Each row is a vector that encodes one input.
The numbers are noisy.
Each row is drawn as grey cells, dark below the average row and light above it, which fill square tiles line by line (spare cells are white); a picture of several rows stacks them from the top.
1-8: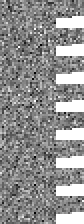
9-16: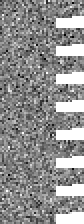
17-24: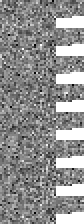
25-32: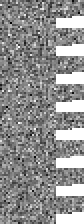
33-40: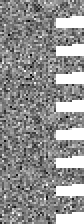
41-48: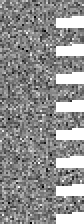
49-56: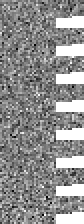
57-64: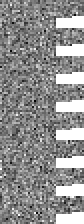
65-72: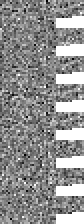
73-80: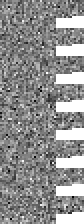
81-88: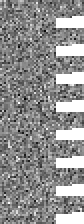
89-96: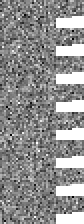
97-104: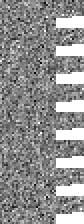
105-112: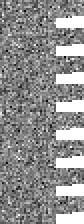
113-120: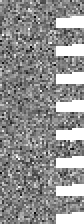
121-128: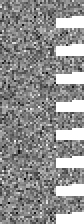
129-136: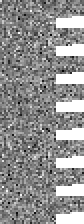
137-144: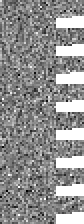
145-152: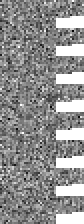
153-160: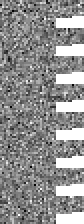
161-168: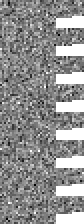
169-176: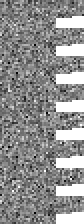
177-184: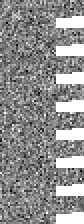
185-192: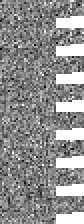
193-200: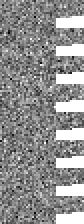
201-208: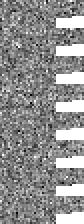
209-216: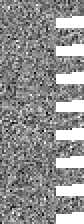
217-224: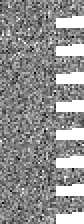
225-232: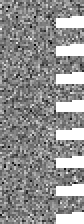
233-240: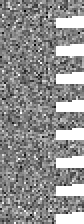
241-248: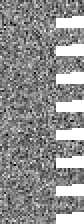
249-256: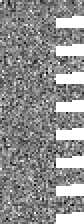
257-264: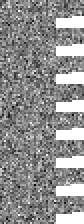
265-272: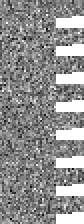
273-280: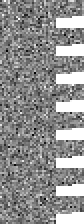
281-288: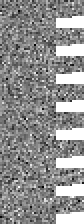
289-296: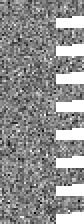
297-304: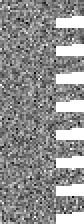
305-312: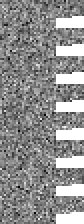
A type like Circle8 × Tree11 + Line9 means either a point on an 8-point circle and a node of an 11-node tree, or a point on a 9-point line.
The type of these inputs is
Label4 × (Line5 + Line9).
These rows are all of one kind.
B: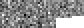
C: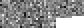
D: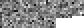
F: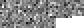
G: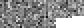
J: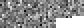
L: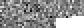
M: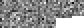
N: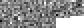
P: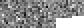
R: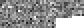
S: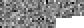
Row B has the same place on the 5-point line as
C, M and S.
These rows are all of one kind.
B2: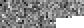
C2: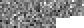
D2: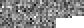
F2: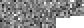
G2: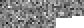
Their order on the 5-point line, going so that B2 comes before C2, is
D2, B2, G2, C2, F2.
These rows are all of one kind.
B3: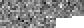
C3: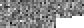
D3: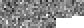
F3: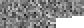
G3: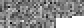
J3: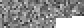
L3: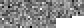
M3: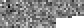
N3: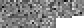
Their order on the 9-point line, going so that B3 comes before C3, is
D3, B3, F3, J3, N3, M3, L3, G3, C3.
